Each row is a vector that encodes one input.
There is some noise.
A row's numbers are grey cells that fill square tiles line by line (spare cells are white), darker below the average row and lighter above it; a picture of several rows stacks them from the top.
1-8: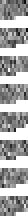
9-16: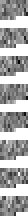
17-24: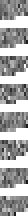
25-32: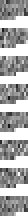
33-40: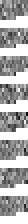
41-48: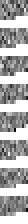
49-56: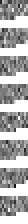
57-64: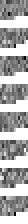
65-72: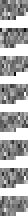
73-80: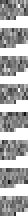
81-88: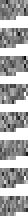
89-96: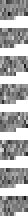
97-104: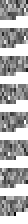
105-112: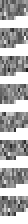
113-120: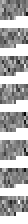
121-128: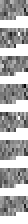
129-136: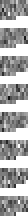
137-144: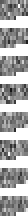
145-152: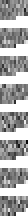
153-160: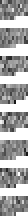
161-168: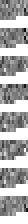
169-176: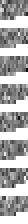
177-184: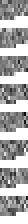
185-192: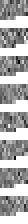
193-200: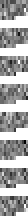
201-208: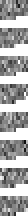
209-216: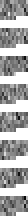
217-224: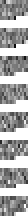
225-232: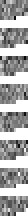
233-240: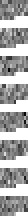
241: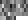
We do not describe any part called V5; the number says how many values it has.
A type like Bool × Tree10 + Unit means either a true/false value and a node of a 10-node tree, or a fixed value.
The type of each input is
Line11 × (Line11 + V5).
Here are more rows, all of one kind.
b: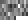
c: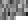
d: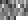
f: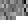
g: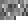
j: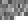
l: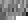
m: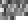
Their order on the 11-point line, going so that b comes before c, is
d, b, g, f, l, j, c, m.
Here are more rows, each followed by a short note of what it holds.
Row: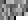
a point on each of two 11-point lines
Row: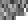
a point on each of two 11-point lines
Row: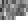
a point on each of two 11-point lines
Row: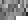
a point on an 11-point line and a value of V5
